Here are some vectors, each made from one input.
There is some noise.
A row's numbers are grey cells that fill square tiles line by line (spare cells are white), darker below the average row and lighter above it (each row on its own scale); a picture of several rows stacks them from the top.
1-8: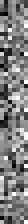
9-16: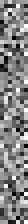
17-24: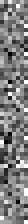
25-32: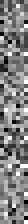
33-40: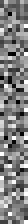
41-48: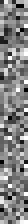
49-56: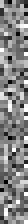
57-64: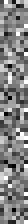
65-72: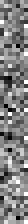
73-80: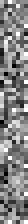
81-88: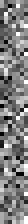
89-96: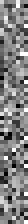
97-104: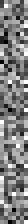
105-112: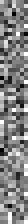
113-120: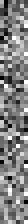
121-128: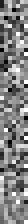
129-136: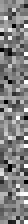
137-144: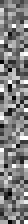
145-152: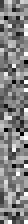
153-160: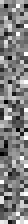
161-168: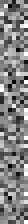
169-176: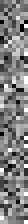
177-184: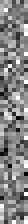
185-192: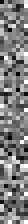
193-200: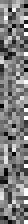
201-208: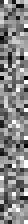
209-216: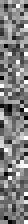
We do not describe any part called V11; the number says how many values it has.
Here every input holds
either a point on a 10-point circle and a true/false value, or a value of V11.
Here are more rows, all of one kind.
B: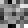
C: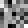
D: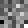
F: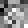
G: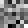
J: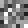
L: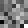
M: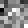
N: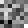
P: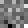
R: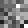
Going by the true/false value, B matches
G, L, P and R.
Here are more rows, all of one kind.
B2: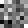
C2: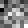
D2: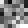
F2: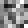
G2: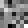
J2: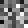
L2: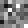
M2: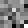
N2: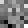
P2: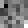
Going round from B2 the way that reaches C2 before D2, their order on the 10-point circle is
B2, L2, F2, M2, J2, C2, P2, D2, G2, N2.
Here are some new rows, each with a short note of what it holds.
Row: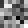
a value of V11
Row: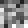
a value of V11
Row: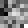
a point on a 10-point circle and a true/false value
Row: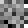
a point on a 10-point circle and a true/false value
